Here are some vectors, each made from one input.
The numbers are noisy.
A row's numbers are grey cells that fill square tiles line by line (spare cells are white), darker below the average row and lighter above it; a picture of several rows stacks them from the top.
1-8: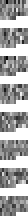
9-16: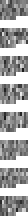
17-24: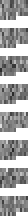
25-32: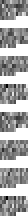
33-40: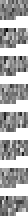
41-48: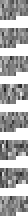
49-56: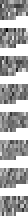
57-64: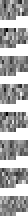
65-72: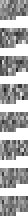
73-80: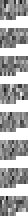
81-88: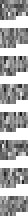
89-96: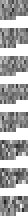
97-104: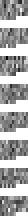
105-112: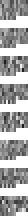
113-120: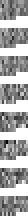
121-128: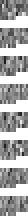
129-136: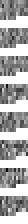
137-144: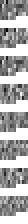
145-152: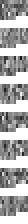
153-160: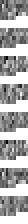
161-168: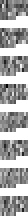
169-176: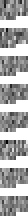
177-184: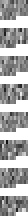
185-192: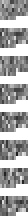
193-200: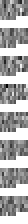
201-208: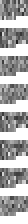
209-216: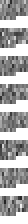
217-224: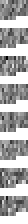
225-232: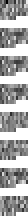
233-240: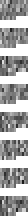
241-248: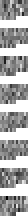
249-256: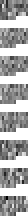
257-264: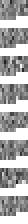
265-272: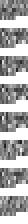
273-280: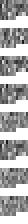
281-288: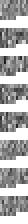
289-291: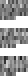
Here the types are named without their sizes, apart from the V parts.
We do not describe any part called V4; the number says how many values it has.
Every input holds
either a point on each of two circles, or a point on a line, or a true/false value and a value of V4.
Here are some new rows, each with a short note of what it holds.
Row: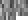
a point on each of two circles
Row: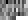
a point on a line
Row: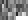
a true/false value and a value of V4
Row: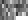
a true/false value and a value of V4
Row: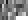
a true/false value and a value of V4
